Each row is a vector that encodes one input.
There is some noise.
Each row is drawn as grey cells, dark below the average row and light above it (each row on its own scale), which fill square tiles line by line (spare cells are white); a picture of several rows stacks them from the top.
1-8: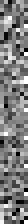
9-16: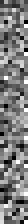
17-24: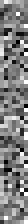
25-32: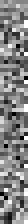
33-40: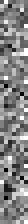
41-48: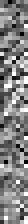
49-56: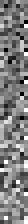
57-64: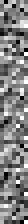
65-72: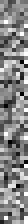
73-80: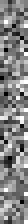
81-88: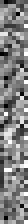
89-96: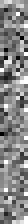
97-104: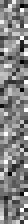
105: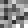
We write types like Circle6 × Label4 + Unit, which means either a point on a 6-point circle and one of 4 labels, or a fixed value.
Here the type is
(Bool × Bool × Bool + Line6) × Line7.
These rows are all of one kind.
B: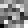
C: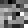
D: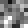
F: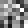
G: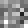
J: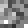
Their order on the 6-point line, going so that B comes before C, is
F, B, J, G, D, C.
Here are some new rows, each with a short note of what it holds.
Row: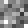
a point on a 6-point line and a point on a 7-point line
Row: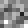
a point on a 6-point line and a point on a 7-point line
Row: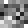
a point on a 7-point line and three true/false values
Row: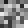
a point on a 6-point line and a point on a 7-point line
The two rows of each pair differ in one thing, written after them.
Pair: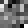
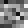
the place on the 6-point line
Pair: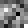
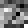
the place on the 6-point line
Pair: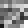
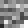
the place on the 6-point line
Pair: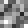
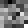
the place on the 6-point line
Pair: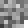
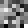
the place on the 6-point line
